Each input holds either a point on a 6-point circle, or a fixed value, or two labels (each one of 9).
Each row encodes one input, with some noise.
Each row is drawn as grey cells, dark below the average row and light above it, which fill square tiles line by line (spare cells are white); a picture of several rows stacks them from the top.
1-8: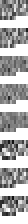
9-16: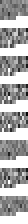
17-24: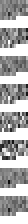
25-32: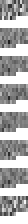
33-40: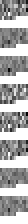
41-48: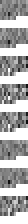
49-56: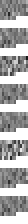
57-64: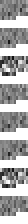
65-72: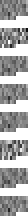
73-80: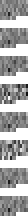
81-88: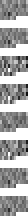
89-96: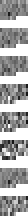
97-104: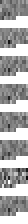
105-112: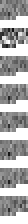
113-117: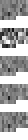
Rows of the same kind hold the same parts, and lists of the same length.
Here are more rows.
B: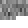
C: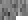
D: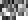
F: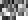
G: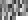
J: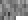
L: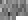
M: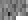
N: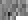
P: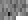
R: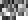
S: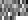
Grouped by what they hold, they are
B, C, J, L, M, N, P
D, F, R
G, S

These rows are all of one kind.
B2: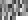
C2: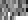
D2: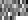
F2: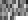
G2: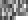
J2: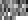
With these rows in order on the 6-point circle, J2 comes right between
C2 and D2.
